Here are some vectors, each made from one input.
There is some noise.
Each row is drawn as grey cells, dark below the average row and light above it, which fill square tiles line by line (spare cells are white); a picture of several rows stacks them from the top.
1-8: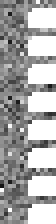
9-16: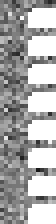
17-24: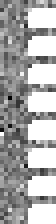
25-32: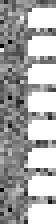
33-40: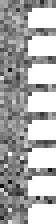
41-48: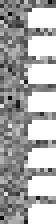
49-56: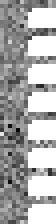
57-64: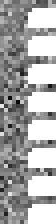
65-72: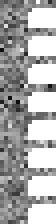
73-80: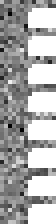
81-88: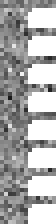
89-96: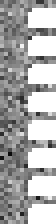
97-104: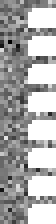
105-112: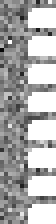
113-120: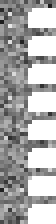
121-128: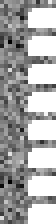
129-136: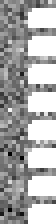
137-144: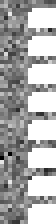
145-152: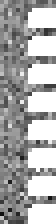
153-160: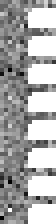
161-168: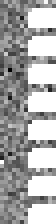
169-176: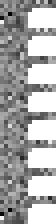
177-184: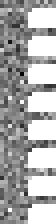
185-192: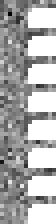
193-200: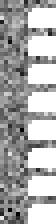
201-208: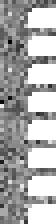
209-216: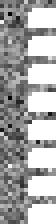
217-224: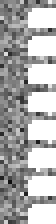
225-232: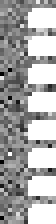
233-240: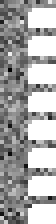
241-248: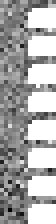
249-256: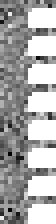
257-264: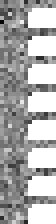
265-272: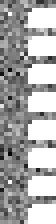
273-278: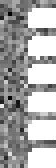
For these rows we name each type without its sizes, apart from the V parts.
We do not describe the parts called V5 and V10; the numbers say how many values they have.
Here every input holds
a value of V5, together with either a point on a circle and a true/false value, or a value of V10.
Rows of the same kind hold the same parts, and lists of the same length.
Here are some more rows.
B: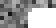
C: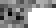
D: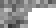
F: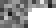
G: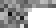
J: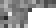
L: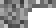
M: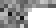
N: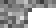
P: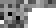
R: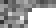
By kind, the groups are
B, C, D, F, G, L, M, P
J, N, R

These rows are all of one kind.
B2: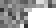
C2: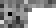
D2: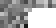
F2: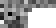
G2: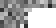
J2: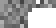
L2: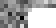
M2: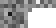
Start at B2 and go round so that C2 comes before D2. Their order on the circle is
B2, C2, G2, L2, D2, F2, J2, M2.
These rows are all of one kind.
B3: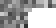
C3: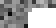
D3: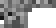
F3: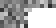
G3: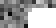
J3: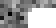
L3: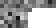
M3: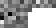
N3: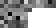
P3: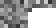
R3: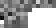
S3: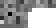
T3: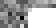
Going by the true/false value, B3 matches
F3, P3 and T3.
